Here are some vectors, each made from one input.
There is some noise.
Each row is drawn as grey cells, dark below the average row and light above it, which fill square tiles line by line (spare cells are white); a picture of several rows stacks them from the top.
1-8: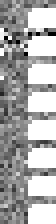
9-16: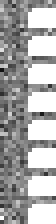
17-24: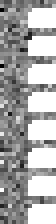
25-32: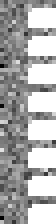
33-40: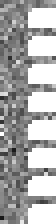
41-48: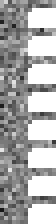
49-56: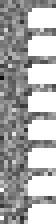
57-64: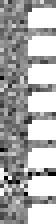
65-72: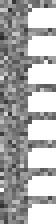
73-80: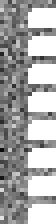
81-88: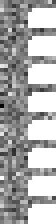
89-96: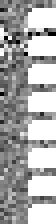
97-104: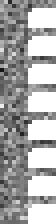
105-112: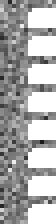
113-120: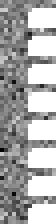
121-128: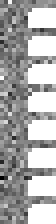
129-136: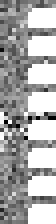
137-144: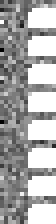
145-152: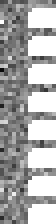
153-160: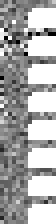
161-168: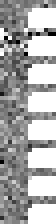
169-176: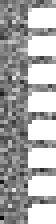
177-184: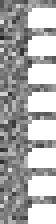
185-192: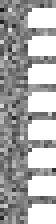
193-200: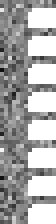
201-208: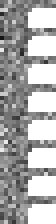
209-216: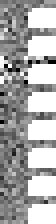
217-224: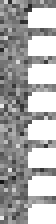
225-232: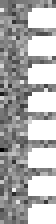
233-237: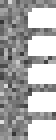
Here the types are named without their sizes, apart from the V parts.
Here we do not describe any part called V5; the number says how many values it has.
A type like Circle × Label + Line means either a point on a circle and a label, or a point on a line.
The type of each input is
(Bool × Bool × Bool × Bool + Label) × Label × V5 + Unit.
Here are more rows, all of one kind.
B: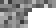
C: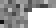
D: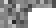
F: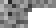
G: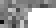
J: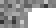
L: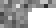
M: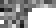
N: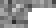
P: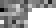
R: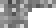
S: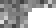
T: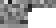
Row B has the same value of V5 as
G, J, N and T.
